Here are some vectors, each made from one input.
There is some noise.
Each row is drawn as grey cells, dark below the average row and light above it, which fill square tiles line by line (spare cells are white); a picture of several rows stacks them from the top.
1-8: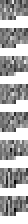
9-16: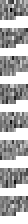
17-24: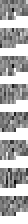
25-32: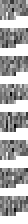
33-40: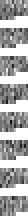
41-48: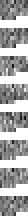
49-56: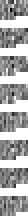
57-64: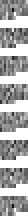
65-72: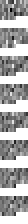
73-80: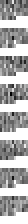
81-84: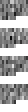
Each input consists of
a true/false value, together with either a point on a 4-point line, or a point on a 6-point line.
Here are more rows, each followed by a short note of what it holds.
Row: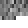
a point on a 6-point line and a true/false value
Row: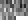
a point on a 6-point line and a true/false value
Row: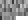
a point on a 6-point line and a true/false value
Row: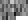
a point on a 4-point line and a true/false value
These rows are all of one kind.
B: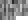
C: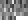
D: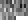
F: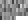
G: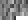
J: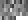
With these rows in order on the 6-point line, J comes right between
B and C.
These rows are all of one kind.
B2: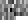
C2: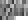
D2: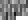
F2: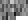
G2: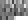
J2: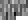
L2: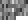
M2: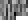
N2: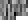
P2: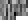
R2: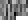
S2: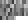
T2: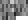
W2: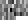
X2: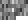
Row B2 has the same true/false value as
C2, G2, S2 and W2.
